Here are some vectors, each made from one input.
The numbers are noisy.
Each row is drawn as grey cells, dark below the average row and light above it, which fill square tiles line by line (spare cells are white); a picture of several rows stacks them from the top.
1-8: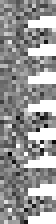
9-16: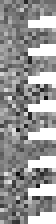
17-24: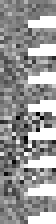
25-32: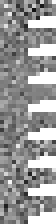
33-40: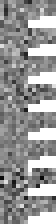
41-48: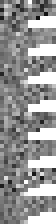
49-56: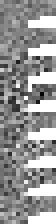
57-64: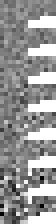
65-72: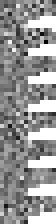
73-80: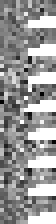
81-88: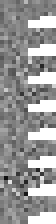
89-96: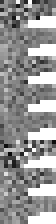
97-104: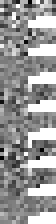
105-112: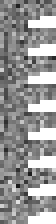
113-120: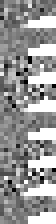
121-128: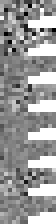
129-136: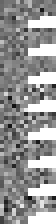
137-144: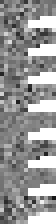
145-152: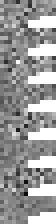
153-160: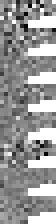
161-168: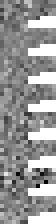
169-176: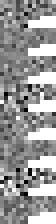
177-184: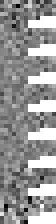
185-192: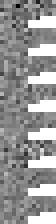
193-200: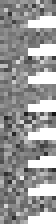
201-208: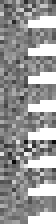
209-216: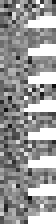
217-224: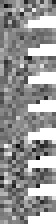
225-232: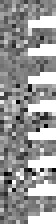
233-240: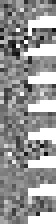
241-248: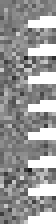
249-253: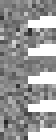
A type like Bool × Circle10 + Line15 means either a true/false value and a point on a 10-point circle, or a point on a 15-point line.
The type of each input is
Line6 × (Line7 + Line13) + Tree12.
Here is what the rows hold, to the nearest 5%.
About 70% of them hold a point on a 6-point line, together with either a point on a 7-point line, or a point on a 13-point line. The rest hold a node of a 12-node tree.
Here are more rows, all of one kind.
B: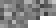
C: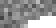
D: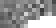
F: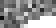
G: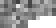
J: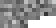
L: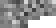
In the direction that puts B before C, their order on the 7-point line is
D, J, G, B, C, F, L.
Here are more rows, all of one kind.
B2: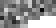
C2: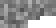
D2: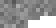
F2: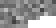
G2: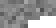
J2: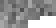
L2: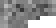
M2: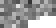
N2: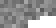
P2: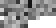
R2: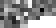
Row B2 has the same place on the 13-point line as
F2, G2, N2 and R2.
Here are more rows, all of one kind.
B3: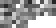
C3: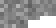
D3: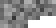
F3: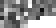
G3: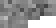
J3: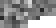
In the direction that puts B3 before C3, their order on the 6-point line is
B3, D3, C3, F3, J3, G3.
